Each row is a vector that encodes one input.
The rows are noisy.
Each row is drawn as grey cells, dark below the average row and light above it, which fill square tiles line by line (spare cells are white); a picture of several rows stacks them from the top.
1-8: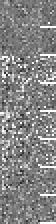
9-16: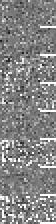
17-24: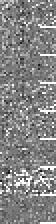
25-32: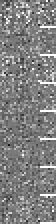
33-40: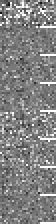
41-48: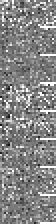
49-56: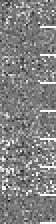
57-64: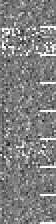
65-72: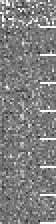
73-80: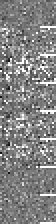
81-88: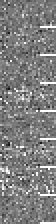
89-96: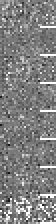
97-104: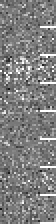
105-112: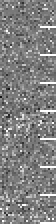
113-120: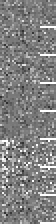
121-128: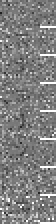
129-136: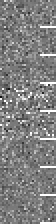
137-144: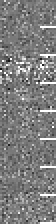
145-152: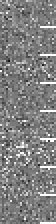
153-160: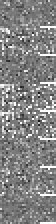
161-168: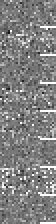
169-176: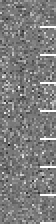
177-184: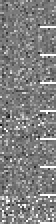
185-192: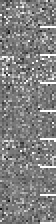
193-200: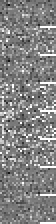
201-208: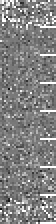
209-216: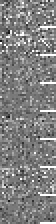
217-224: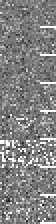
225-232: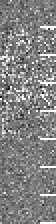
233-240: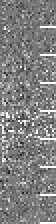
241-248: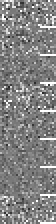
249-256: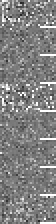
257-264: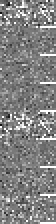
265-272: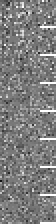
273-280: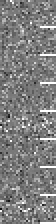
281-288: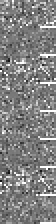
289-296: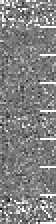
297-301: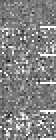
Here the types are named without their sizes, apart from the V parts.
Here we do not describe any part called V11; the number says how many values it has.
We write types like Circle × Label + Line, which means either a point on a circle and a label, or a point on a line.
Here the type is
(Bool × Bool × Bool + Label) × Label × V11.
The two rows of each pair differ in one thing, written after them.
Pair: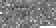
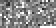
the value of V11
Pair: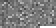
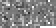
the label
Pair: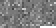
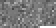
the label
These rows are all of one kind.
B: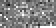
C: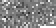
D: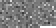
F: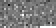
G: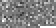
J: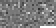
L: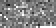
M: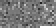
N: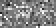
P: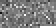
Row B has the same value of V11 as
D and G.
